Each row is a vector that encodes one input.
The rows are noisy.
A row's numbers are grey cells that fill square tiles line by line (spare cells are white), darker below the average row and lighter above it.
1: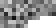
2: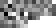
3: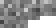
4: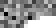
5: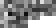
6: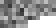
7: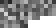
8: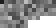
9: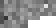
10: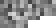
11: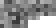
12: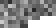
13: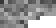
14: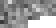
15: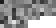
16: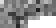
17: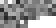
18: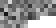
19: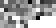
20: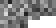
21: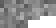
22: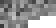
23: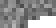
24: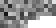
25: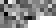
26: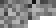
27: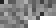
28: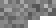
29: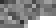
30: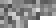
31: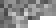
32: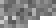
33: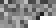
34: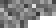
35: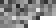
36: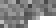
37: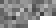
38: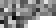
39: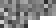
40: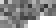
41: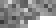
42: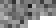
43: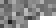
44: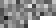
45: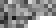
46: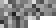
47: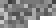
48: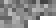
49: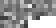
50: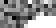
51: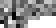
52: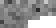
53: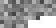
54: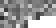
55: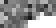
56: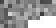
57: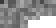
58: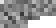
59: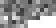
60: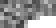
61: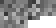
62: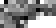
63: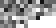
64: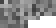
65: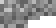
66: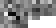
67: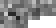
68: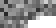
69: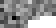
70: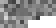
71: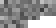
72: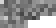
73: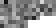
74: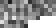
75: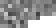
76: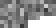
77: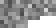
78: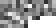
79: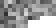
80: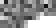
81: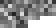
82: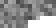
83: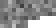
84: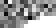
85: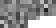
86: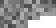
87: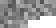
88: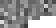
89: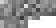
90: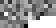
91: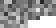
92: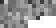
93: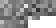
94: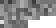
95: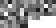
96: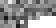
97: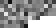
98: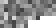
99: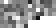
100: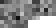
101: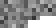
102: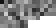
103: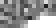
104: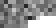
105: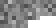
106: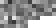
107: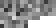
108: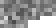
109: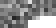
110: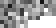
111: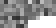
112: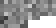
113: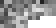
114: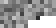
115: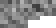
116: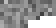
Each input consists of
a point on each of two 8-point circles, a point on a 4-point line and a point on a 6-point line.
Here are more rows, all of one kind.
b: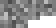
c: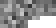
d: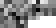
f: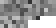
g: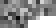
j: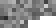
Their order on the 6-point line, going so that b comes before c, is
j, d, g, f, b, c.
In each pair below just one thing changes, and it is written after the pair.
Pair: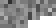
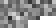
the place on one of the two 8-point circles
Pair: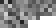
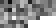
the place on one of the two 8-point circles
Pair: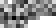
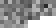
the place on the 4-point line
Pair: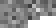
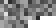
the place on one of the two 8-point circles
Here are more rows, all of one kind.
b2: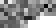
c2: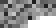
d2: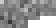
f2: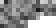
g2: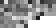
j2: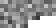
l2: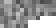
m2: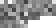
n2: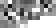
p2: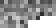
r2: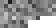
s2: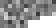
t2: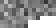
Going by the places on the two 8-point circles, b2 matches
d2, m2 and s2.
